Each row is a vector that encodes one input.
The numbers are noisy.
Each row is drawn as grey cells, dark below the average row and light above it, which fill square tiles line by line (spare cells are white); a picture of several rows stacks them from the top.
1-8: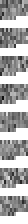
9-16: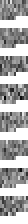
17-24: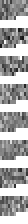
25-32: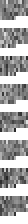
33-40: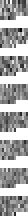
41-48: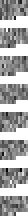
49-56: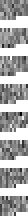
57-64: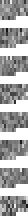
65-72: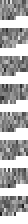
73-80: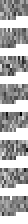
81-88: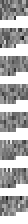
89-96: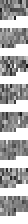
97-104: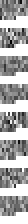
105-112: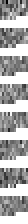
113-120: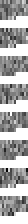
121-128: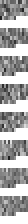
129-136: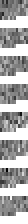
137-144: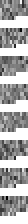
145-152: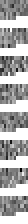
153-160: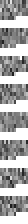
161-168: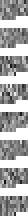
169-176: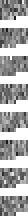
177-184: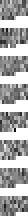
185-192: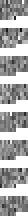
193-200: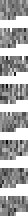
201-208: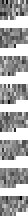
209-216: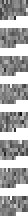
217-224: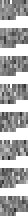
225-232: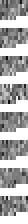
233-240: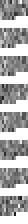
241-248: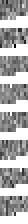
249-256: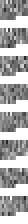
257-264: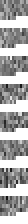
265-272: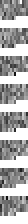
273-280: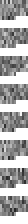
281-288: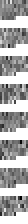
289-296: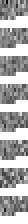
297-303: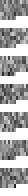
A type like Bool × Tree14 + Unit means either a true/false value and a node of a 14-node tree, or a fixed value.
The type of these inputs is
Bool × Line7 × Line7 × Tree11 + Circle15 + Unit.
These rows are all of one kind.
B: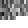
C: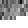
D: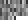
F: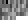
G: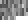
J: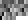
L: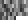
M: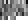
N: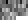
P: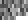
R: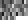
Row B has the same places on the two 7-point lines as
C and D.
